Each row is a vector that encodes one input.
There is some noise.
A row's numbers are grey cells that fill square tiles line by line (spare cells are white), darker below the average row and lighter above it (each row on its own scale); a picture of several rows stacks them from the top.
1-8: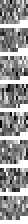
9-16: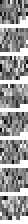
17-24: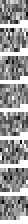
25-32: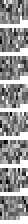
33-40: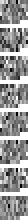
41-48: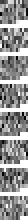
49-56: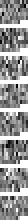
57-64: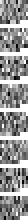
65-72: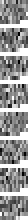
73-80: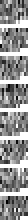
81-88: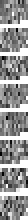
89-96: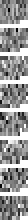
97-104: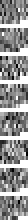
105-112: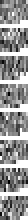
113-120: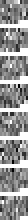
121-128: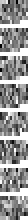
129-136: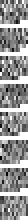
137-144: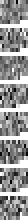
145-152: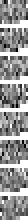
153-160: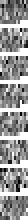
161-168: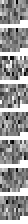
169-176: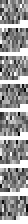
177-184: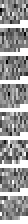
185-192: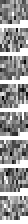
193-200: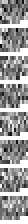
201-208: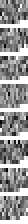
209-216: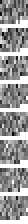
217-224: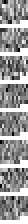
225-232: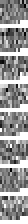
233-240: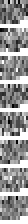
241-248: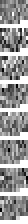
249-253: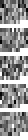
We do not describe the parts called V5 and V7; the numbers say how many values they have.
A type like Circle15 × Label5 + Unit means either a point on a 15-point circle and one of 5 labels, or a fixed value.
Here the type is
(Bool × Circle6 + V5) × V7 + List2(Line4).
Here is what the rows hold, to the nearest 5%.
About 70% of them hold a value of V7, together with either a point on a 6-point circle and a true/false value, or a value of V5. The rest are lists of up to two points on a 4-point line: a few of all rows are empty, 10% hold one and 20% two.
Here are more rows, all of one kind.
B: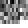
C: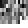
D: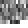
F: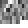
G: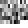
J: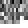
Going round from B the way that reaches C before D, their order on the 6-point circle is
B, C, D, F, G, J.
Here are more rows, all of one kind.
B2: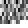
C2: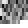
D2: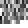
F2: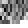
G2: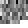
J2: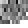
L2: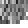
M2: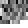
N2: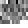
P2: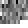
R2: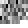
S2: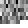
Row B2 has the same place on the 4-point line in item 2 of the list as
G2 and N2.
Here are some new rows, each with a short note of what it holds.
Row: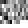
a value of V5 and a value of V7
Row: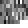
a value of V5 and a value of V7
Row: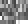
a value of V5 and a value of V7
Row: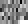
a point on a 6-point circle, a true/false value and a value of V7
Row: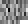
the empty list
